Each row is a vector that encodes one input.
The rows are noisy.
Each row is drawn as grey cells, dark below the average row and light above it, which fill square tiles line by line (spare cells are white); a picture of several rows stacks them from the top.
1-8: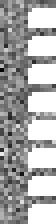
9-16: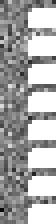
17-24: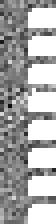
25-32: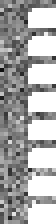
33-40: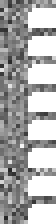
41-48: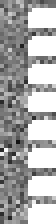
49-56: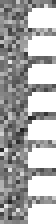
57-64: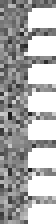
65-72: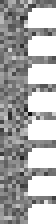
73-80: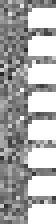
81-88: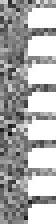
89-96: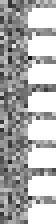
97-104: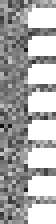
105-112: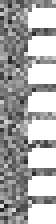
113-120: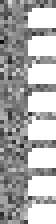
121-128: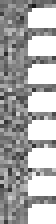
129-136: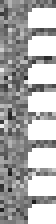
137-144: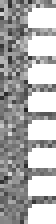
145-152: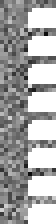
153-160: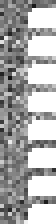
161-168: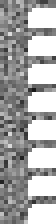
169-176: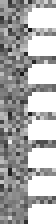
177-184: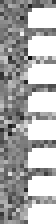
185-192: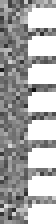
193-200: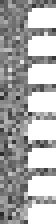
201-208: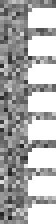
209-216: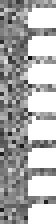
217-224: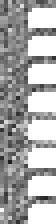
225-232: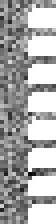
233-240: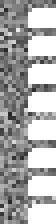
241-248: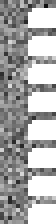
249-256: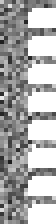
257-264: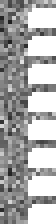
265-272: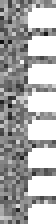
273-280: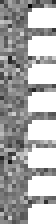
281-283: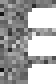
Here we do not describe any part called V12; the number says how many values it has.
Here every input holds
either a point on a 7-point line and a true/false value, or a point on a 9-point line and a value of V12.
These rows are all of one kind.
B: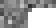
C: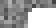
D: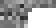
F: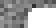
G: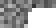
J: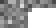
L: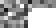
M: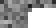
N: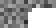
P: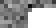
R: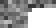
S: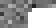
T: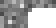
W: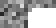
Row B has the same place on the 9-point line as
C, F and P.
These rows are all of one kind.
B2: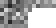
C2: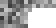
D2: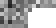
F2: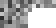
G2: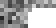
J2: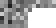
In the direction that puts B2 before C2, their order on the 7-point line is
F2, J2, D2, B2, G2, C2.
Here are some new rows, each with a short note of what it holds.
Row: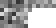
a point on a 7-point line and a true/false value
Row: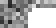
a point on a 7-point line and a true/false value
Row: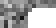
a point on a 9-point line and a value of V12
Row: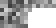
a point on a 7-point line and a true/false value
